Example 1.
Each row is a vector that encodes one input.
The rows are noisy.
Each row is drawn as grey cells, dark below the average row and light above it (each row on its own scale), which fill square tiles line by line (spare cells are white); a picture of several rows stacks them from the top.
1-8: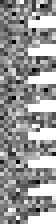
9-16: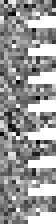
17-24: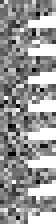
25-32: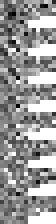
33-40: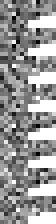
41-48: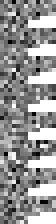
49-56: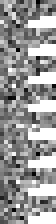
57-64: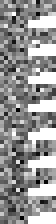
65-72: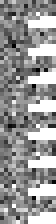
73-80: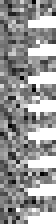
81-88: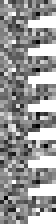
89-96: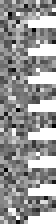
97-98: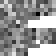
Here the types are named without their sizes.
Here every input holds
a true/false value, together with either a fixed value, or a node of a tree.
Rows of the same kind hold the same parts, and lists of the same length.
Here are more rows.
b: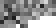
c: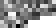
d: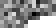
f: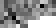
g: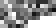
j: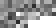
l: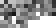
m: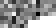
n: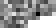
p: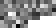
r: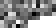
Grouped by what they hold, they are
b, f, m
c, d, g, j, l, n, p, r

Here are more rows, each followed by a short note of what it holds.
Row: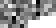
a true/false value
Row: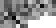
a true/false value
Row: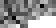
a true/false value
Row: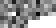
a true/false value
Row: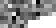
a true/false value
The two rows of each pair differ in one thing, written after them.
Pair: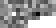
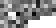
the node of the tree
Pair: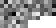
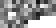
the true/false value
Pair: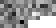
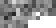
the node of the tree
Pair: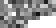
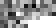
the true/false value
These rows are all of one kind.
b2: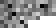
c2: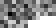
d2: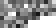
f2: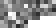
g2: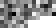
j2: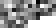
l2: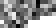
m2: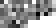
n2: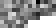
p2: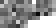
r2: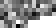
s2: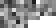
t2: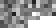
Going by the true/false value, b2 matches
c2, g2, s2 and t2.
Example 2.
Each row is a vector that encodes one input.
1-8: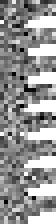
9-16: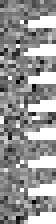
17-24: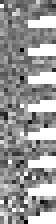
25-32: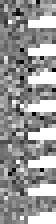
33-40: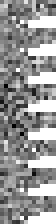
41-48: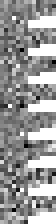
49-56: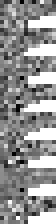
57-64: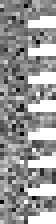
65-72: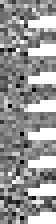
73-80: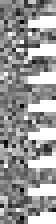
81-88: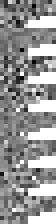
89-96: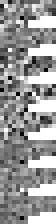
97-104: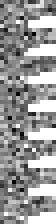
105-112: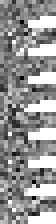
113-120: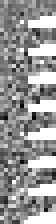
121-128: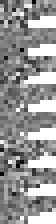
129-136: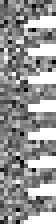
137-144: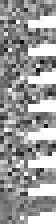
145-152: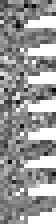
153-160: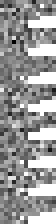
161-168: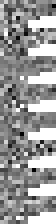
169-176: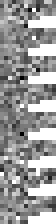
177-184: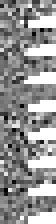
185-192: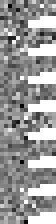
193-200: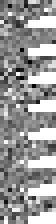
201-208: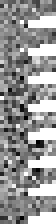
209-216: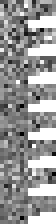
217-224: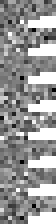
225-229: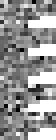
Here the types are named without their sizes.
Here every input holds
a point on a line and a node of a tree.
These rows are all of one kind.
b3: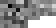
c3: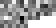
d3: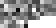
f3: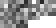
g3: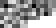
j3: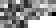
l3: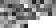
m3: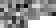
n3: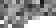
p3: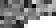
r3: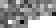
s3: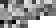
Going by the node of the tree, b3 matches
f3, j3, m3 and p3.
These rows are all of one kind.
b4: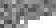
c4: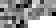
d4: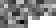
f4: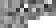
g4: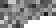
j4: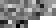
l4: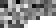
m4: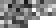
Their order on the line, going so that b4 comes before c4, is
l4, g4, b4, m4, d4, f4, c4, j4.
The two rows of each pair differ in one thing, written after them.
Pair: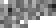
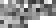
the node of the tree
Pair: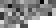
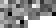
the place on the line
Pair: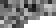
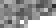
the node of the tree
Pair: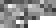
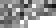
the node of the tree
